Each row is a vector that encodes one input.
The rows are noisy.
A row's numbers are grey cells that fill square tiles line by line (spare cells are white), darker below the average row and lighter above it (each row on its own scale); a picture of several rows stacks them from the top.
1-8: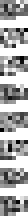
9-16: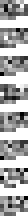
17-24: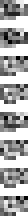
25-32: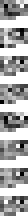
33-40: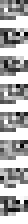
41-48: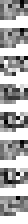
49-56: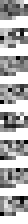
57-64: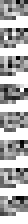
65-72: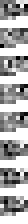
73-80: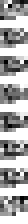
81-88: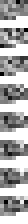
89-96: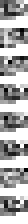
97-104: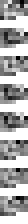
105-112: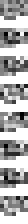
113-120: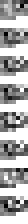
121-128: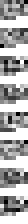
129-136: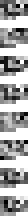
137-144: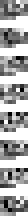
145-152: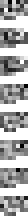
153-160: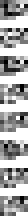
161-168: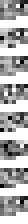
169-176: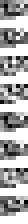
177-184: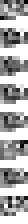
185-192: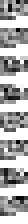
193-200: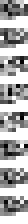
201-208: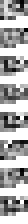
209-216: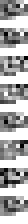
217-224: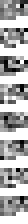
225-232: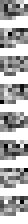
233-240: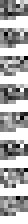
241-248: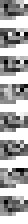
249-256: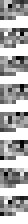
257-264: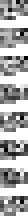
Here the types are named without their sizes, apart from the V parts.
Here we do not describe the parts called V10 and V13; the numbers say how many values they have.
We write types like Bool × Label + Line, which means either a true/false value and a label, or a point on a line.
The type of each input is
Bool × V10 + Tree × V13.
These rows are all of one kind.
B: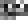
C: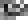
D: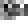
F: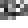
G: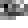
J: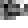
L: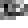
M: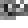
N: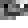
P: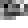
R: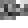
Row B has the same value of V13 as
D, G and M.
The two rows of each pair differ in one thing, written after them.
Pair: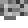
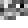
the true/false value
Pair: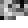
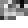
the value of V10
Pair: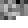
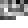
the value of V10
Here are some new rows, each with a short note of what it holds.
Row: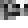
a node of a tree and a value of V13
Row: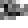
a node of a tree and a value of V13
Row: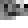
a node of a tree and a value of V13
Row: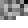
a true/false value and a value of V10
